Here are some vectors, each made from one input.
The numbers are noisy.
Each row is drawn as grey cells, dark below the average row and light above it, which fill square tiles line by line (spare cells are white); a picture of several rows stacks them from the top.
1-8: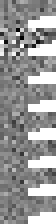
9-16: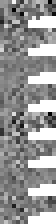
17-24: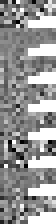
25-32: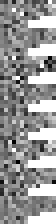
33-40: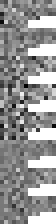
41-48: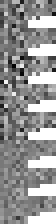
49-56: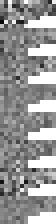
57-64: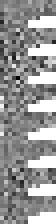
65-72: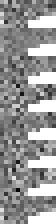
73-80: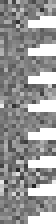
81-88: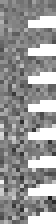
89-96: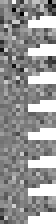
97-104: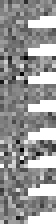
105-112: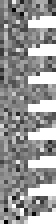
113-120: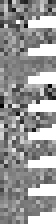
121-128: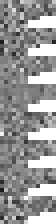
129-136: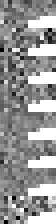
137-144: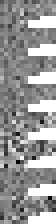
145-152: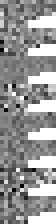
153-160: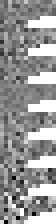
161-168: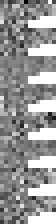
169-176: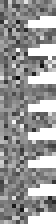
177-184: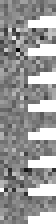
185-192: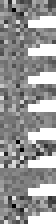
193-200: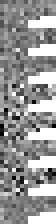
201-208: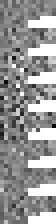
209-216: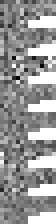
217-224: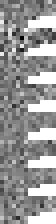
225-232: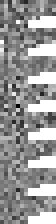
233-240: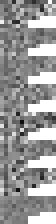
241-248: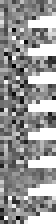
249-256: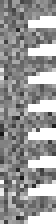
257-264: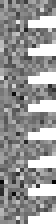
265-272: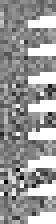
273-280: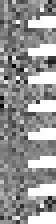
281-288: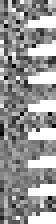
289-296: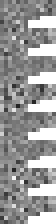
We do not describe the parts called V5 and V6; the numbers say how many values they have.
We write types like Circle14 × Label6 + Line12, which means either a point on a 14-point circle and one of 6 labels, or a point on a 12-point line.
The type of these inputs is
Bool × Label7 × V5 + (Circle9 + Unit) × V6.
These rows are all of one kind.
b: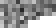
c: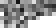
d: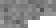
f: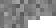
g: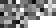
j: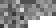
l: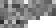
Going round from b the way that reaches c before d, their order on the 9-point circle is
b, g, f, j, c, d, l.
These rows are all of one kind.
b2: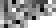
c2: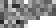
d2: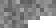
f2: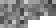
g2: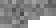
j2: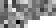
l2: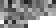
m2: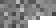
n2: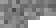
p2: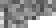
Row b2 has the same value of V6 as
c2, d2 and j2.
